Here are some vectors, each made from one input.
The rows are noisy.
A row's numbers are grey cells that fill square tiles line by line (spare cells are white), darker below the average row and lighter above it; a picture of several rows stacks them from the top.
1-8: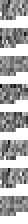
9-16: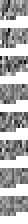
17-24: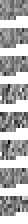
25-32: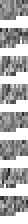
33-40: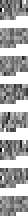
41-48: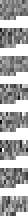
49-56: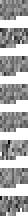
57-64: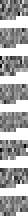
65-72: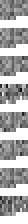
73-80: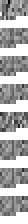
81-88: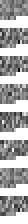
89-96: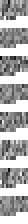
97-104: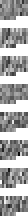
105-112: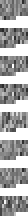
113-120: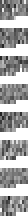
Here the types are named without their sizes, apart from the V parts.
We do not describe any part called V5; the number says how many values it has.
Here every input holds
either two labels, or a point on a line, or a value of V5.
